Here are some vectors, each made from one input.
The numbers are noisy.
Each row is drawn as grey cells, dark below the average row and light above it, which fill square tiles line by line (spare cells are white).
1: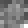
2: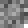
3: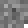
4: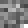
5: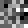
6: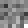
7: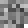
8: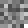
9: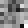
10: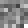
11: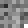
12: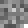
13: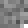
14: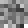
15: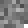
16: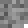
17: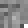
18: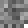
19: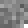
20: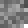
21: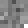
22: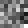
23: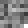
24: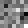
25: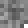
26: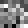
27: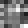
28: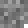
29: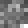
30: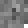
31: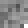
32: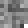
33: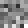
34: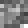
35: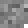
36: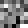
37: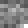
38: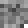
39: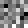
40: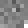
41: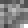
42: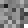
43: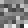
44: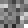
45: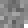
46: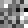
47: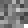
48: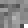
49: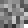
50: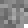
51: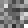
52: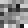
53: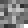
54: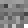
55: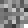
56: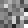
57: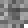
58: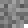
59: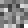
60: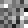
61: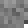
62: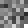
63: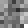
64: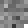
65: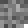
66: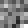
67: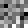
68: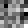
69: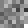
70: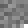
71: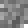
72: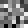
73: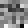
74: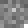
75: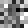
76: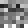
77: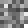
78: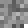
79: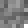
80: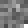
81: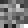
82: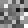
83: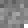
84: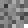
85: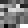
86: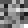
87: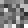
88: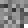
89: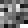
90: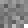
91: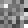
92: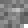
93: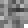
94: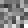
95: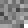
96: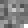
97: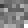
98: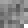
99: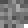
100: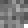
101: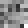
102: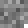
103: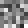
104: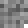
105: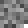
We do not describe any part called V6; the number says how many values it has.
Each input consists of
a true/false value and a value of V6, together with either a fixed value, or a node of a 7-node tree.
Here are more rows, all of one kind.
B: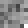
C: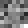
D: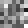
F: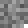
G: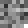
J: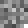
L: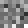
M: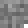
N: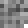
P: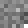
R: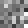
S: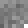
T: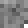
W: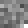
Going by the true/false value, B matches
C, G and J.
